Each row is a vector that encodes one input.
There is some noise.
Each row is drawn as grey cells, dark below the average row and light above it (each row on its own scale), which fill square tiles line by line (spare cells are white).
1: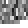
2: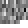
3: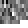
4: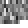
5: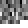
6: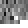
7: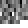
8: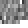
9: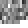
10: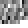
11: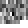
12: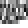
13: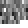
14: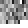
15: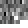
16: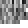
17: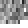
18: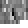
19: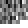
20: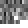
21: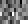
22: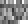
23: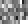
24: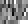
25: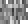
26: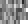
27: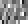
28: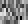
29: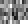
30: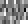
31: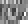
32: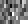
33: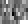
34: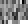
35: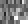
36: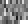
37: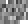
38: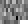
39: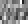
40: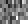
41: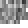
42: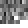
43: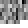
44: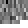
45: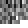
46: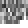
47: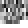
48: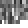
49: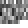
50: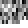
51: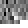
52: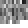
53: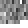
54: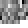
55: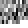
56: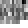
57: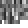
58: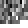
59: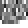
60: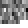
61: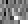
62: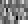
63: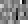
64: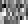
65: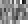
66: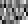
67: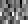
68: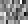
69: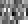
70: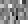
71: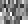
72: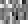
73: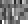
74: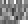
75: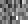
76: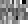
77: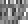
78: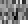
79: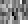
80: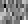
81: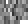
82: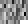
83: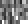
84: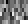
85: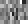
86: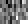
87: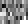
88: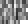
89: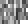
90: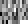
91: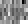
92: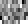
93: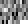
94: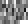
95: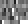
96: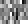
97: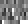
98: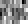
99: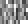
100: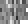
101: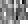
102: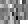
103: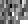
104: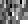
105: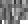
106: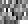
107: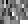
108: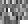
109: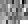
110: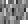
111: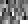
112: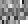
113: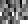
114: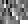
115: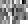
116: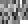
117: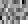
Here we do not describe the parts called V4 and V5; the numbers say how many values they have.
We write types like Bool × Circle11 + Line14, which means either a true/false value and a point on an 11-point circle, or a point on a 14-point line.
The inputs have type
Bool × (Label6 × V4 + V5).
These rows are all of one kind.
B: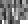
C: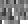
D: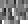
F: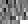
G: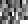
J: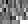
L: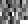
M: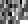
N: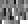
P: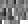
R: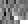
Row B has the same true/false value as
G, L and M.
